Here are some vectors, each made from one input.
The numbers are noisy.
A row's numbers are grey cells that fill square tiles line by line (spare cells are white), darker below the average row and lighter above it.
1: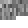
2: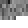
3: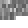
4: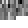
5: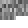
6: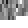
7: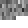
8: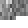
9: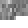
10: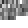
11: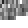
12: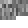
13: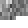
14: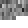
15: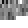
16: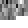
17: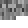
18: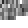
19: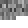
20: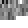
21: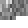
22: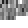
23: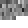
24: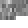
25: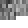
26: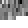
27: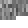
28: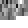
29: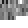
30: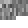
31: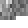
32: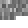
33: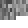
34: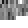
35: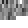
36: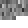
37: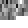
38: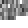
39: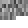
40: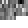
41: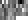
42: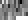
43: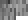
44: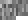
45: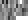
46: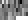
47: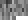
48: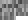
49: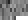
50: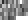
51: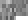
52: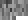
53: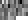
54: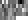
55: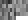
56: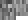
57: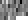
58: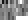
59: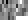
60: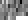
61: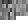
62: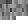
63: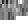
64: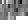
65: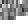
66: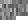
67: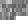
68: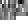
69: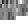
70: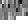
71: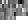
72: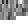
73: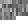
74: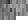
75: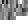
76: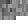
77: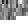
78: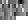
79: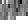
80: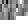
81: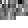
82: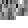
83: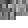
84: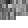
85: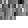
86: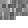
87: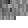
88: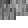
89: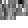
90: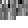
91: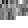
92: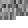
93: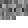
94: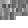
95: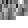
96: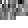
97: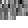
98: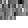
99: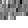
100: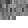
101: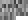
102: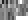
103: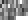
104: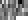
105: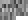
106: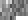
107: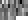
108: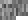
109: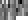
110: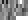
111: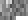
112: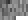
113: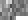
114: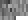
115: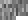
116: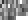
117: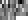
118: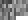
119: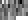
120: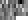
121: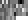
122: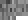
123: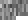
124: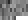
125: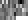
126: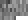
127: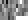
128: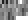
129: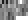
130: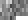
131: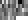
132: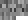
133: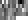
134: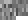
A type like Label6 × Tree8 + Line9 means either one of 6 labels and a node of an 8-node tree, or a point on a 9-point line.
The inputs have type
Bool × (Line6 + Line10).
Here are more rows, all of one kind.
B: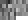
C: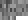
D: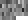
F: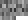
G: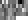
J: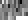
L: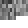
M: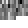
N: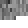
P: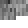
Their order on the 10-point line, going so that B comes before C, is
L, B, G, P, N, M, C, J, F, D.
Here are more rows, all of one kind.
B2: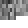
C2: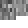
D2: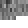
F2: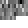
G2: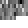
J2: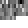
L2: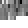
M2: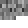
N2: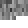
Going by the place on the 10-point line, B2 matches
F2, G2 and J2.
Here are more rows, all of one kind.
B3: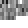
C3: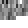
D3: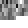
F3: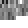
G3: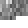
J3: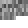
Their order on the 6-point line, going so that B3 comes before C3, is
G3, B3, F3, C3, J3, D3.
